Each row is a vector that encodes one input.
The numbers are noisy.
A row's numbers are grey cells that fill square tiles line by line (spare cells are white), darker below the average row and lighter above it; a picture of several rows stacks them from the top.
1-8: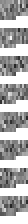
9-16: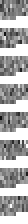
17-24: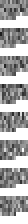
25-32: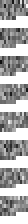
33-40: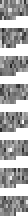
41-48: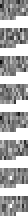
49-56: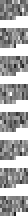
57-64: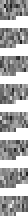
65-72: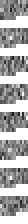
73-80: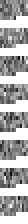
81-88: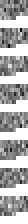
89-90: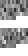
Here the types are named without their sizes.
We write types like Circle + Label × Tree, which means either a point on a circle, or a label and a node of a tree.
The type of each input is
Label × (Label + Line).
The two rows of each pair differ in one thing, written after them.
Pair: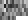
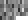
the label
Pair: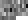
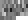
the place on the line
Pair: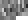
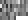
the label
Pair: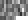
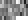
the label
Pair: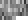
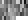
the place on the line
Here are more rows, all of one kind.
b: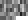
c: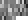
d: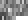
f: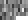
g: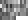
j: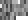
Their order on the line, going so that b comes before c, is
b, j, c, g, d, f.
